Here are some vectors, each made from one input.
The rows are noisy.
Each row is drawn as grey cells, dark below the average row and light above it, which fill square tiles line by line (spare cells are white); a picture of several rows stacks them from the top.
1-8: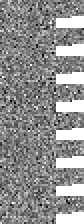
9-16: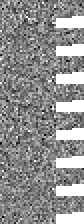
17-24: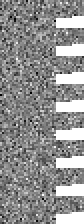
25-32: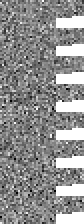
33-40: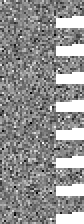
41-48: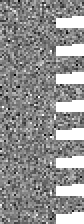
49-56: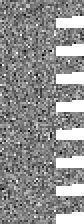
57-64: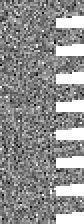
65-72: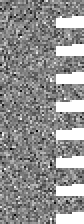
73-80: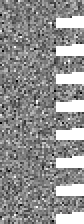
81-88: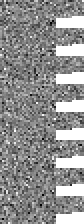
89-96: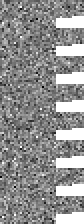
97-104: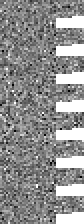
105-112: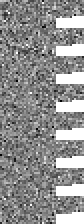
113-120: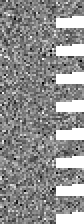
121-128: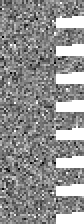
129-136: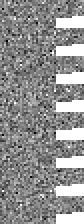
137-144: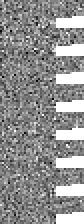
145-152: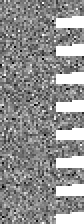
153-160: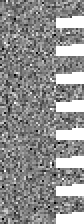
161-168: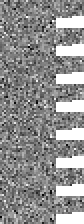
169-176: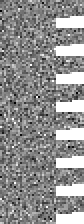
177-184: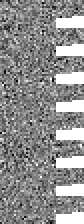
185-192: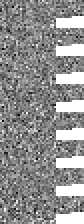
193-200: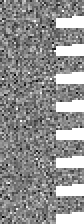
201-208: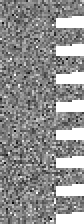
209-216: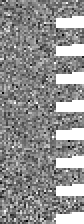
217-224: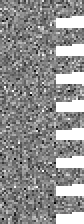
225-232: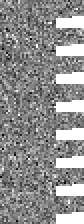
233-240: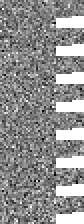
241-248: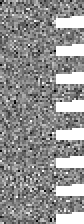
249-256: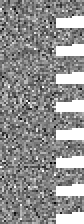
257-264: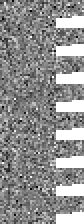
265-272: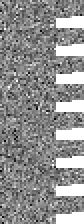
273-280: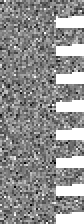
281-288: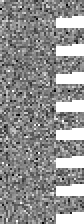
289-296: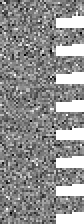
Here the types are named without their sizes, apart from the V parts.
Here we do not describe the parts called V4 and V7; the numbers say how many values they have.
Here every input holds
a point on a line, three true/false values, a value of V4 and a value of V7.
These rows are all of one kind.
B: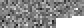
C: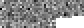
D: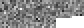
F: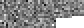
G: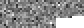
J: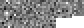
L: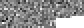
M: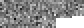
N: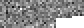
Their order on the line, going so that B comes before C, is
L, B, D, N, F, M, G, J, C.
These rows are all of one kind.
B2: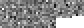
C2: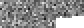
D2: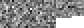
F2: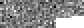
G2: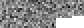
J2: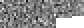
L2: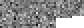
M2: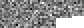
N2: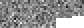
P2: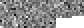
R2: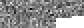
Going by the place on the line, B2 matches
C2, D2, G2 and P2.
